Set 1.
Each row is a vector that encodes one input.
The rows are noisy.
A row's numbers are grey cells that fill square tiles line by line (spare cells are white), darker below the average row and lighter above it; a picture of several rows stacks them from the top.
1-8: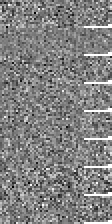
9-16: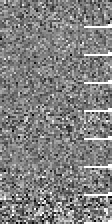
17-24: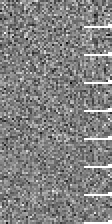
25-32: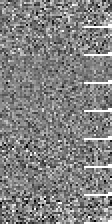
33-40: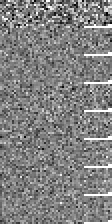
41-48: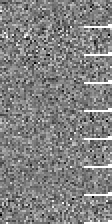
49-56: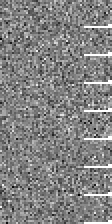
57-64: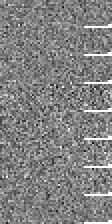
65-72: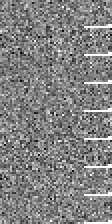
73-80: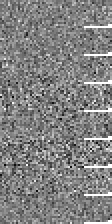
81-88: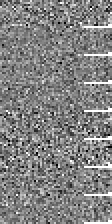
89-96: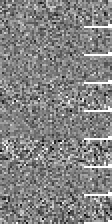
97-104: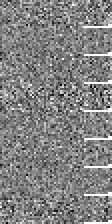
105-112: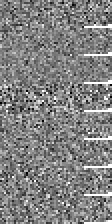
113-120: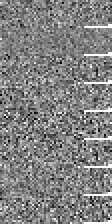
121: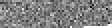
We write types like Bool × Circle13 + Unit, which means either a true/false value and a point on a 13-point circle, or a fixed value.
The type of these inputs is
(Circle10 + Line7) × Line7.
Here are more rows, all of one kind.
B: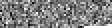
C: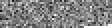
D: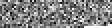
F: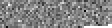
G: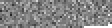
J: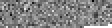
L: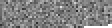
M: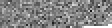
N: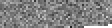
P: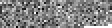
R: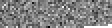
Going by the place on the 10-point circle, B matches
D, G, J and M.
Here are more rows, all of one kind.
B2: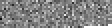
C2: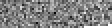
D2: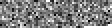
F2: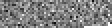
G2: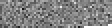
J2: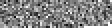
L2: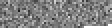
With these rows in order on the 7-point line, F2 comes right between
B2 and J2.
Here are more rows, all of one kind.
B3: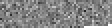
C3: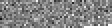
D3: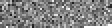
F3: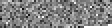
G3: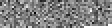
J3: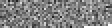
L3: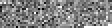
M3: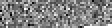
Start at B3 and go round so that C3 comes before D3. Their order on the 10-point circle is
B3, M3, C3, D3, F3, J3, G3, L3.
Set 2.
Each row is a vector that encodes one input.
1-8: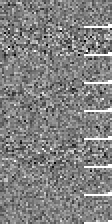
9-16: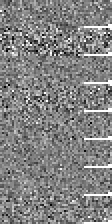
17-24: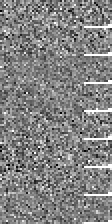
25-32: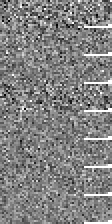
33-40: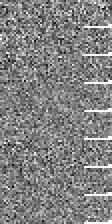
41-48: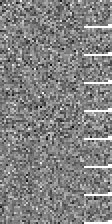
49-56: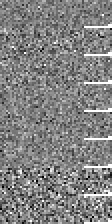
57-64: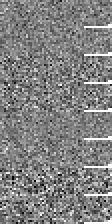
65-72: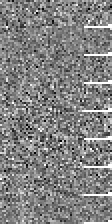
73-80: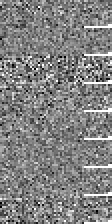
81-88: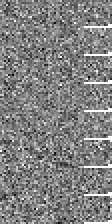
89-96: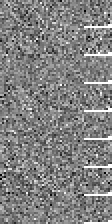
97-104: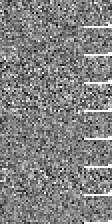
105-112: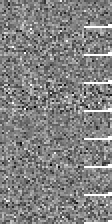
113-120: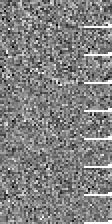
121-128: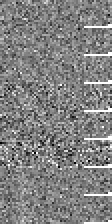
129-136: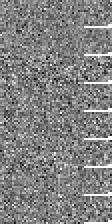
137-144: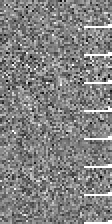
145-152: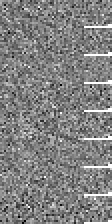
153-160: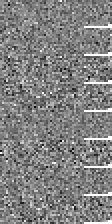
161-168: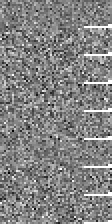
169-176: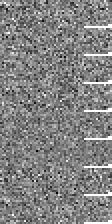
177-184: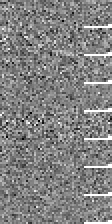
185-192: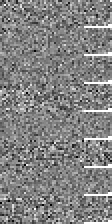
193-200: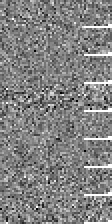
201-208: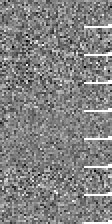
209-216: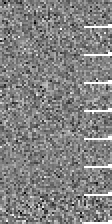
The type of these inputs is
(Circle10 + Unit) × List2(Line7).
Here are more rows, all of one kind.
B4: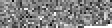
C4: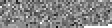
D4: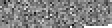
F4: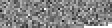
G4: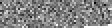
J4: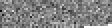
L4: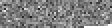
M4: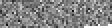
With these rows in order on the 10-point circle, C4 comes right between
D4 and G4.
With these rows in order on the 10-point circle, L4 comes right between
D4 and F4.
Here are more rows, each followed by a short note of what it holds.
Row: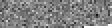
a point on a 10-point circle, together with a list of one item
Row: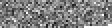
a point on a 10-point circle, together with the empty list
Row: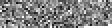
a point on a 10-point circle, together with the empty list
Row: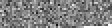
a list of one item
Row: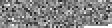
a point on a 10-point circle, together with the empty list
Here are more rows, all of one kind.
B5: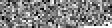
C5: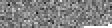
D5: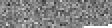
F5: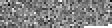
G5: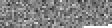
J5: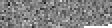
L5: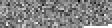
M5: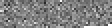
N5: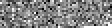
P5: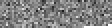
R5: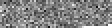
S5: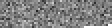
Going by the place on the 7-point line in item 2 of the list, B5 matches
F5, N5 and S5.
